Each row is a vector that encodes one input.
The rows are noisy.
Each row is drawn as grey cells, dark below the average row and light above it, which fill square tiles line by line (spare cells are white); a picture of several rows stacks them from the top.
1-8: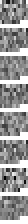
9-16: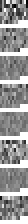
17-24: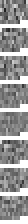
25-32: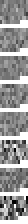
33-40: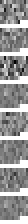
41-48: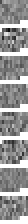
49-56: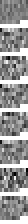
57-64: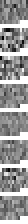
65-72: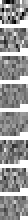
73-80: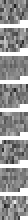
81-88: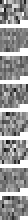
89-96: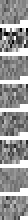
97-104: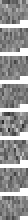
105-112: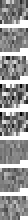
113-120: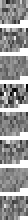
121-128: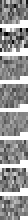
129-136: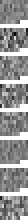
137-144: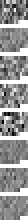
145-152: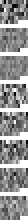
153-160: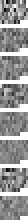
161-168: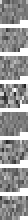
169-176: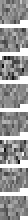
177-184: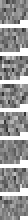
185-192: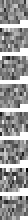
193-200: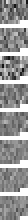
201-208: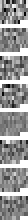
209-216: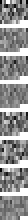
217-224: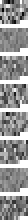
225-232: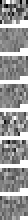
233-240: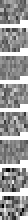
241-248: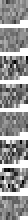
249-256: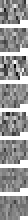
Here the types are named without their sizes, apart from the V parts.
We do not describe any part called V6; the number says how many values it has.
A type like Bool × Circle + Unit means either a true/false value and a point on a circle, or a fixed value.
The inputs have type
Bool × (Tree + V6) + List(Line).
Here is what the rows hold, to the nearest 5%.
About 60% of them hold a true/false value, together with either a node of a tree, or a value of V6. The rest are lists of points on a line.
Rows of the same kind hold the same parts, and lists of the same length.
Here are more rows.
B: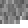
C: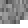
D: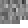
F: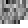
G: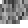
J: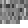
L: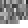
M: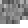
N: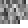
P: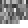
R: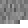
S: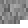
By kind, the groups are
B, D, N
C, F, L, P, R
G, J
M
S

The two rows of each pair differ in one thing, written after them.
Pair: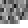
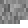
the true/false value
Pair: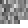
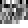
the value of V6
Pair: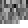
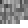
the value of V6
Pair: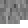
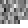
the true/false value
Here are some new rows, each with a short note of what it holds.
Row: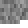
a true/false value and a value of V6
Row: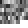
a list of one item
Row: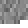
a node of a tree and a true/false value
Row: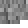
a list of one item
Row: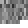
the empty list
